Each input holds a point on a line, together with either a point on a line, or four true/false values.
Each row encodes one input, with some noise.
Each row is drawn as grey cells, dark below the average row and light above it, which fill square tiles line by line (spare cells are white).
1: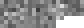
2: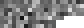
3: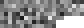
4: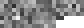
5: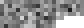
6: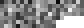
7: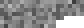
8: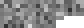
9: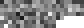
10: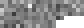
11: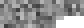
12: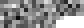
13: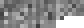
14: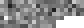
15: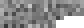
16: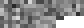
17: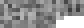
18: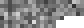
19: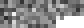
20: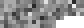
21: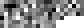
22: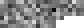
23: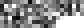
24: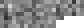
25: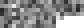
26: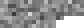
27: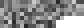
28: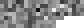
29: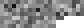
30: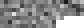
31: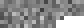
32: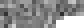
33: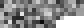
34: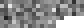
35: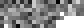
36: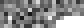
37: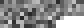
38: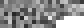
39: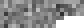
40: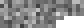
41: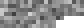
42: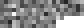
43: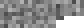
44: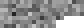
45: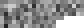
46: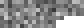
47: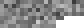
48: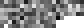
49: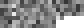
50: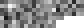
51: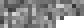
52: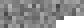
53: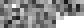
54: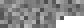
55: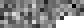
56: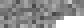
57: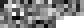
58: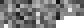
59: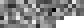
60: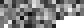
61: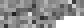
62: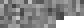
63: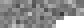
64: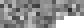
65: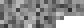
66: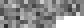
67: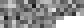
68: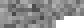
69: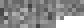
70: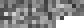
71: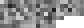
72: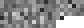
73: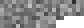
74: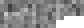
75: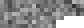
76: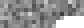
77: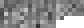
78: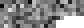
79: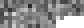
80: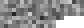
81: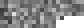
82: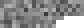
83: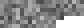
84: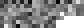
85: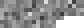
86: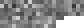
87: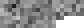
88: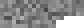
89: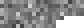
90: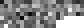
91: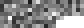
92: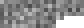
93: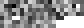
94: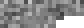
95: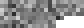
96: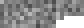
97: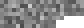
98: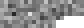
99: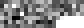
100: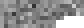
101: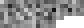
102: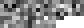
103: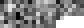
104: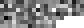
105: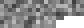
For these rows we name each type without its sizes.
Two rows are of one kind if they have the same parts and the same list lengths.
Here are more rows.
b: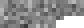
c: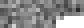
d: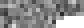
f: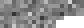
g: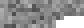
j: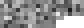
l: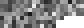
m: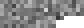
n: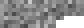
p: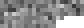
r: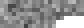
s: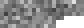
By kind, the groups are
b, c, d, f, g, j, m, n, p, r, s
l

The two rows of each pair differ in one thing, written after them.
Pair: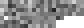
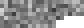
one of the four true/false values
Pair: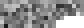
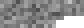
one of the four true/false values
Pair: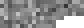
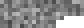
the place on the line
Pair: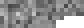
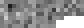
one of the four true/false values
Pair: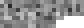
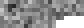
the place on the line
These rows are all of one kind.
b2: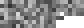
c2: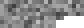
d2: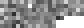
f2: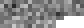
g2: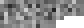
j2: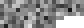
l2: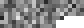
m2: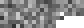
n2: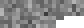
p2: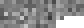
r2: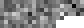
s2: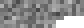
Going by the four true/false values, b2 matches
d2 and m2.
